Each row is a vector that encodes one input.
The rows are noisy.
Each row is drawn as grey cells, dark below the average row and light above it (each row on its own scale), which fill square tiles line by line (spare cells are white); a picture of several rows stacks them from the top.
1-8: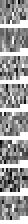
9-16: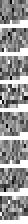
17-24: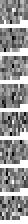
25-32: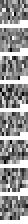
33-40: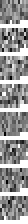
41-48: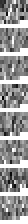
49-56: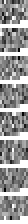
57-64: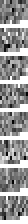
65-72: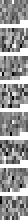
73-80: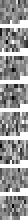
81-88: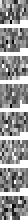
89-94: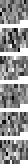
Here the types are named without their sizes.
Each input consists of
a label, together with either a fixed value, or two labels.
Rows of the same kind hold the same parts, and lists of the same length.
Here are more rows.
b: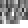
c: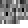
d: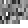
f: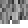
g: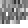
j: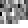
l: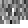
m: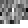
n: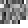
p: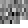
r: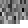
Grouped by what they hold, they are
b, d, j, l, m, p, r
c, f, g, n

